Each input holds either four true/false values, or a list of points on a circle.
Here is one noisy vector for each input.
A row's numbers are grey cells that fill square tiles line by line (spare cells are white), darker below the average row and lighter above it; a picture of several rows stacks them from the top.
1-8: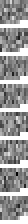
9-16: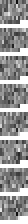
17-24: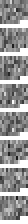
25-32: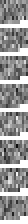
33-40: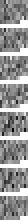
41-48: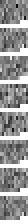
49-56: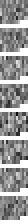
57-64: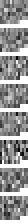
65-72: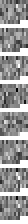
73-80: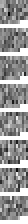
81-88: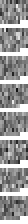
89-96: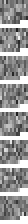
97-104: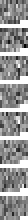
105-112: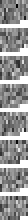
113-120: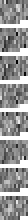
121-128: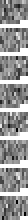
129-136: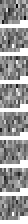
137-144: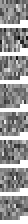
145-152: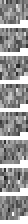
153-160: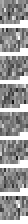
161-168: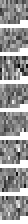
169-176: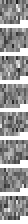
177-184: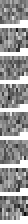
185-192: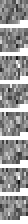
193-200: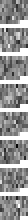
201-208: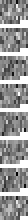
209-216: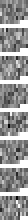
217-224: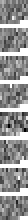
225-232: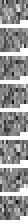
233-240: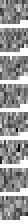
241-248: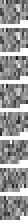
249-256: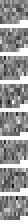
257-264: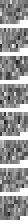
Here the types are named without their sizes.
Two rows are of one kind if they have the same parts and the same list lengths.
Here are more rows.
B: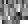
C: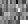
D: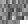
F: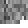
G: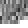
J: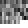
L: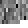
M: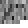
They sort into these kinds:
B, C
D, G
F, L, M
J

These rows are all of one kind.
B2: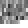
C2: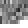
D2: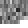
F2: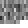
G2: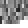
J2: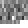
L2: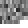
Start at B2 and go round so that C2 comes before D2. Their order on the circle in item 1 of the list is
B2, G2, C2, D2, L2, J2, F2.
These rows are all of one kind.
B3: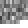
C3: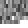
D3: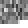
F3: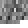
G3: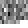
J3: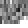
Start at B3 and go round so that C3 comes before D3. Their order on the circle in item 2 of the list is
B3, C3, D3, F3, J3, G3.
